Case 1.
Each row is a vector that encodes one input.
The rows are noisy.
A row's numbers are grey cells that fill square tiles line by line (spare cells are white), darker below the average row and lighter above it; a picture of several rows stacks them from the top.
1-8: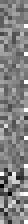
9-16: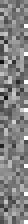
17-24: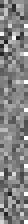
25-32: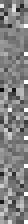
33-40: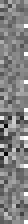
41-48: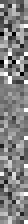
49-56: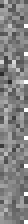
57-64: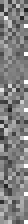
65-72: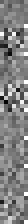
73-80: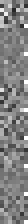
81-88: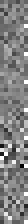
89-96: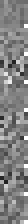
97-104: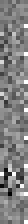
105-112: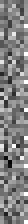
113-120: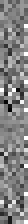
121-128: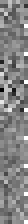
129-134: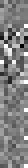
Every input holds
one of 8 labels, together with either a point on a 5-point line, or four true/false values.
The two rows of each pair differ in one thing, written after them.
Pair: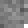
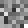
one of the four true/false values
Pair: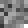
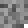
the label
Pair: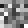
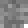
one of the four true/false values
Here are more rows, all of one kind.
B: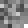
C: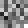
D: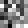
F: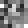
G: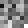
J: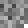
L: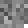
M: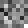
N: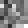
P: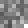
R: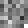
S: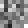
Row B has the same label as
C, D and F.
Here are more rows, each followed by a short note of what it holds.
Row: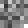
one of 8 labels and four true/false values
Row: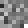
one of 8 labels and four true/false values
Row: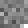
one of 8 labels and four true/false values
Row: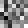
one of 8 labels and a point on a 5-point line
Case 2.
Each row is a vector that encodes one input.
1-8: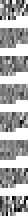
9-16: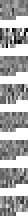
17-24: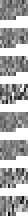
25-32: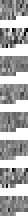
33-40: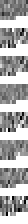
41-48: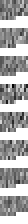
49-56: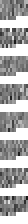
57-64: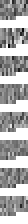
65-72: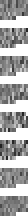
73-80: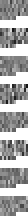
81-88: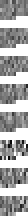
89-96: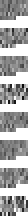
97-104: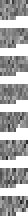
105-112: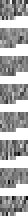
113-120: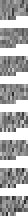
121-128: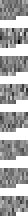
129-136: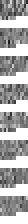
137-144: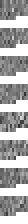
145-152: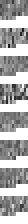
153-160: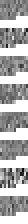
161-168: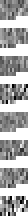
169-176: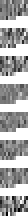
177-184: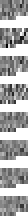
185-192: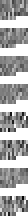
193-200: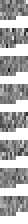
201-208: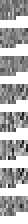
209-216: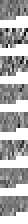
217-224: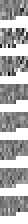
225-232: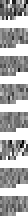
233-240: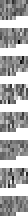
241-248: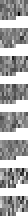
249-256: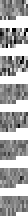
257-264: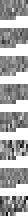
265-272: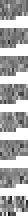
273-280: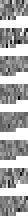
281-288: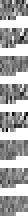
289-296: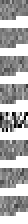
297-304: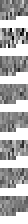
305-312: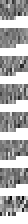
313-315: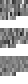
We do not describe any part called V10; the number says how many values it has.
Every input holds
a value of V10, together with either a point on an 11-point line, or a node of a 12-node tree.
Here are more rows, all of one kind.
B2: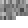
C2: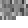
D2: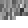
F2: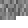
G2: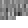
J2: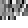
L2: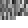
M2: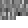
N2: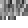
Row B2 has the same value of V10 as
G2, M2 and N2.
